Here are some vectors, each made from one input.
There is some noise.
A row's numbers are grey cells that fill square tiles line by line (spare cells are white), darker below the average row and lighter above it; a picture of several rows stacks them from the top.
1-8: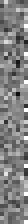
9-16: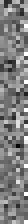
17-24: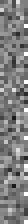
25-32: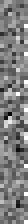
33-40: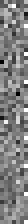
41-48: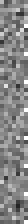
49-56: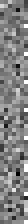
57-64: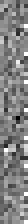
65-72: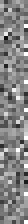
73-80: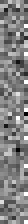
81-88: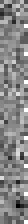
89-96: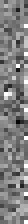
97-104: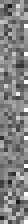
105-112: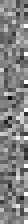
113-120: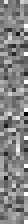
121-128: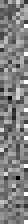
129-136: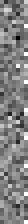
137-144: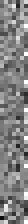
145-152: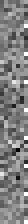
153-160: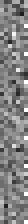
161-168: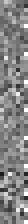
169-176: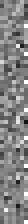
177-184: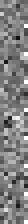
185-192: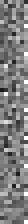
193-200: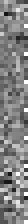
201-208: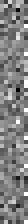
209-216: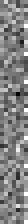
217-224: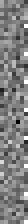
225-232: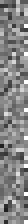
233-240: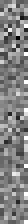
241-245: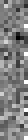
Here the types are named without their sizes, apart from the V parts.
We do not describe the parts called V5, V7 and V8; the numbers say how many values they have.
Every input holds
a node of each of two trees, a value of V5 and a value of V8, together with either four true/false values, or a value of V7.
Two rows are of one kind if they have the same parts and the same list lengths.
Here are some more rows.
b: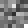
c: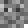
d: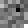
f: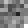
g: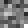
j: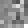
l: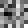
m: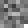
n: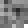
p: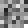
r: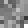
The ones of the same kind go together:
b, c, d, g, j, m, n, p, r
f, l

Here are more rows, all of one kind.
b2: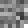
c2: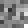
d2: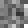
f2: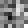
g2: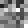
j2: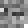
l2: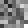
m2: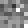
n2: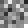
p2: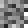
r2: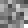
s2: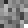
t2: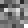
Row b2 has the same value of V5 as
d2, m2 and p2.
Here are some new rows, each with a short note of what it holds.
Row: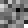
a node of each of two trees, four true/false values, a value of V5 and a value of V8
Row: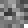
a node of each of two trees, four true/false values, a value of V5 and a value of V8
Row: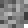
a node of each of two trees, four true/false values, a value of V5 and a value of V8
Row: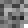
a node of each of two trees, a value of V5, a value of V7 and a value of V8
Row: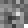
a node of each of two trees, four true/false values, a value of V5 and a value of V8
